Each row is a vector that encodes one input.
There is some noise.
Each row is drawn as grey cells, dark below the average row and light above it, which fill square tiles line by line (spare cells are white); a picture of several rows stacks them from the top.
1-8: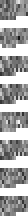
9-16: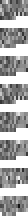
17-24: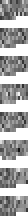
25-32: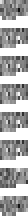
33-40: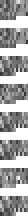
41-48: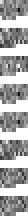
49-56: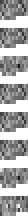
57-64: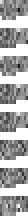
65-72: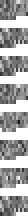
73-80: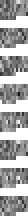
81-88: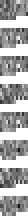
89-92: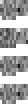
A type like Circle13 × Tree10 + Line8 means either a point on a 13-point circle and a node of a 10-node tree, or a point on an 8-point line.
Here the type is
Label5.
